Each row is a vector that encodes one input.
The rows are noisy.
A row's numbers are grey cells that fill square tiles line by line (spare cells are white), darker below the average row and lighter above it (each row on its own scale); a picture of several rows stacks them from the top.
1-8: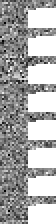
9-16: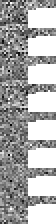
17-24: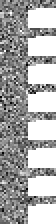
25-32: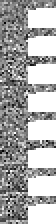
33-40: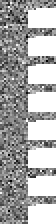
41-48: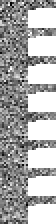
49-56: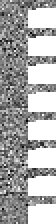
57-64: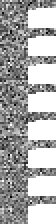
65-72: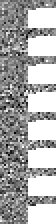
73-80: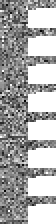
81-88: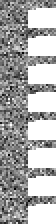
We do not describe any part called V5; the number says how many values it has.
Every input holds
either a true/false value and a value of V5, or a list of up to two points on a 4-point line.
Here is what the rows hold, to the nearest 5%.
About 30% of them hold a true/false value and a value of V5. The rest are lists of up to two points on a 4-point line: about 5% of all rows are empty, 25% hold one and 40% two.
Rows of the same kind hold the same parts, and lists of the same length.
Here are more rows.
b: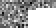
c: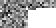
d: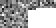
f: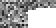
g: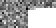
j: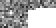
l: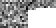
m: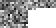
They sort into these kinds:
b, f, g, l
c, m
d
j

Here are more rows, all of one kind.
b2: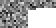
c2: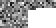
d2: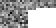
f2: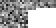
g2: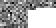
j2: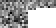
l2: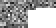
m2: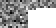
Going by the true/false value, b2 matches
c2 and m2.
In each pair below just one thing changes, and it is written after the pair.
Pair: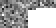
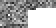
the true/false value
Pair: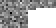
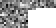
the true/false value
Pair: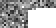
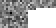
the true/false value
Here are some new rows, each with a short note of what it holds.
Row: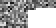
a true/false value and a value of V5
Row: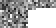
the empty list
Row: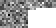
a list of two items
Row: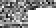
a true/false value and a value of V5
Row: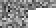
the empty list
